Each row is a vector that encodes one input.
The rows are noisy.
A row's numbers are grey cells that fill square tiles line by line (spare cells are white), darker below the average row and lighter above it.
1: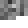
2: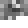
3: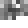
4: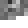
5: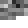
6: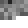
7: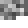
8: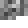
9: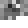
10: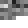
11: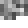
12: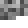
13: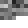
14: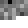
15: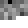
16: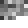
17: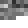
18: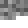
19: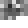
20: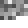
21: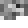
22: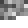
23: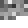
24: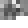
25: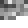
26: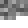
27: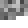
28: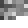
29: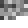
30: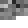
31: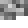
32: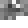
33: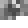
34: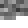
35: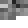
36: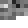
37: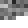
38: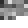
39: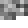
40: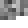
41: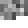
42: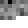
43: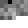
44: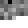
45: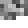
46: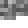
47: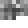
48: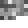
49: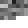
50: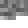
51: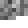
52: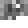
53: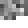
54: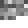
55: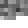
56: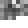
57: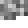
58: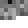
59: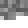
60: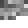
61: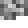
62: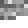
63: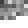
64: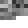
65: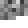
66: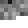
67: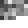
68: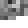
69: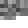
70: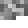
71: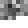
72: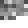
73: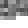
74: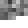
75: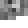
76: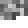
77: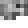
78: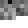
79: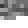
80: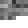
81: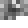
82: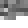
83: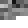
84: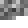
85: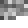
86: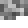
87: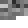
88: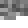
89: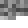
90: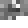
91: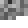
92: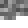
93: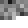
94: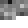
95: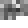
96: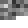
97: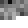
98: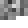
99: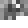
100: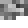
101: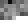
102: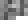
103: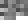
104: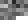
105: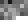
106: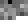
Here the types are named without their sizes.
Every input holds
a label.
